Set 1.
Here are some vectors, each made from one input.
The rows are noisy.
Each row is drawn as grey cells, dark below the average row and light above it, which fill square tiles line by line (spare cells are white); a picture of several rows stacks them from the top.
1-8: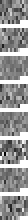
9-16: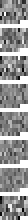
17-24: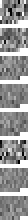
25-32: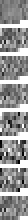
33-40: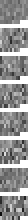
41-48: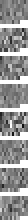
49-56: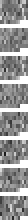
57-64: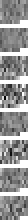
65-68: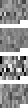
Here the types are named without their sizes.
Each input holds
either a fixed value, or a point on each of two lines.
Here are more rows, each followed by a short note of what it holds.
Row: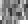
a point on each of two lines
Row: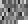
a fixed value
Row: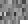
a point on each of two lines
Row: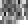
a point on each of two lines
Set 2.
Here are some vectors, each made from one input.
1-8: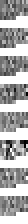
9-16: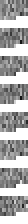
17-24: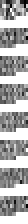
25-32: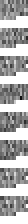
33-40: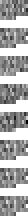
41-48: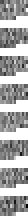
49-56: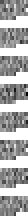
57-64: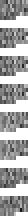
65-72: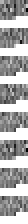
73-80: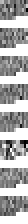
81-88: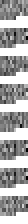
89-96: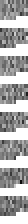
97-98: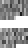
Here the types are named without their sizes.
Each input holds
either a fixed value, or three true/false values.
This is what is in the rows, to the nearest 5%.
About 5% of them hold a fixed value. The rest hold three true/false values.
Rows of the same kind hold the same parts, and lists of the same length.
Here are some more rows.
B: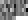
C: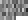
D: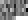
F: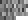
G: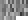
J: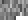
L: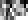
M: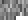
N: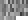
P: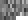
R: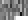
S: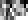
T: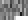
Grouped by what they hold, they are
B, C, D, F, G, J, M, N, P, R, T
L, S

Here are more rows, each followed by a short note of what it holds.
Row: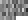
three true/false values
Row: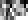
a fixed value
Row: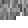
three true/false values
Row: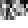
a fixed value
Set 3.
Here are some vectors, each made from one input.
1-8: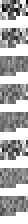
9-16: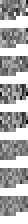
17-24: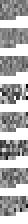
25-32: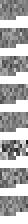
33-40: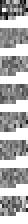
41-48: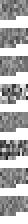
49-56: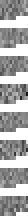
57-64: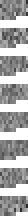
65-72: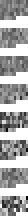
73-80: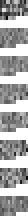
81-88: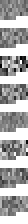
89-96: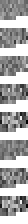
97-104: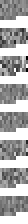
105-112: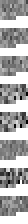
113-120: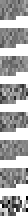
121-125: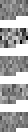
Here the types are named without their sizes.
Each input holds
either a fixed value, or three true/false values.
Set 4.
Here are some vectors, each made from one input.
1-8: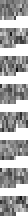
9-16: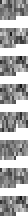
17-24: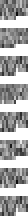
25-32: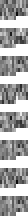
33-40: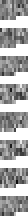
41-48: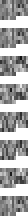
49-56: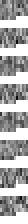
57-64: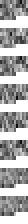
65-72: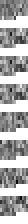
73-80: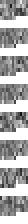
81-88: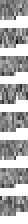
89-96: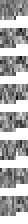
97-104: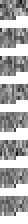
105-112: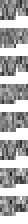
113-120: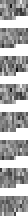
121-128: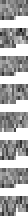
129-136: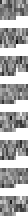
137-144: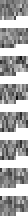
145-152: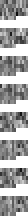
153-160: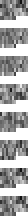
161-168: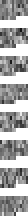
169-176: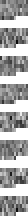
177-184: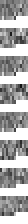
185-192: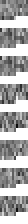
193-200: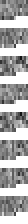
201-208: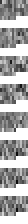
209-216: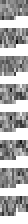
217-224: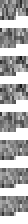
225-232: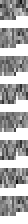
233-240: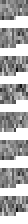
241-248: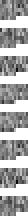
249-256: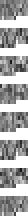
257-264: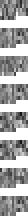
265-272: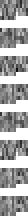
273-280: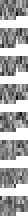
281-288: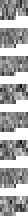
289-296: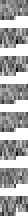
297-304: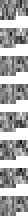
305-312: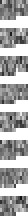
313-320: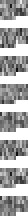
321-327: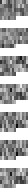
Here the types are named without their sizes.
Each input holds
three true/false values.
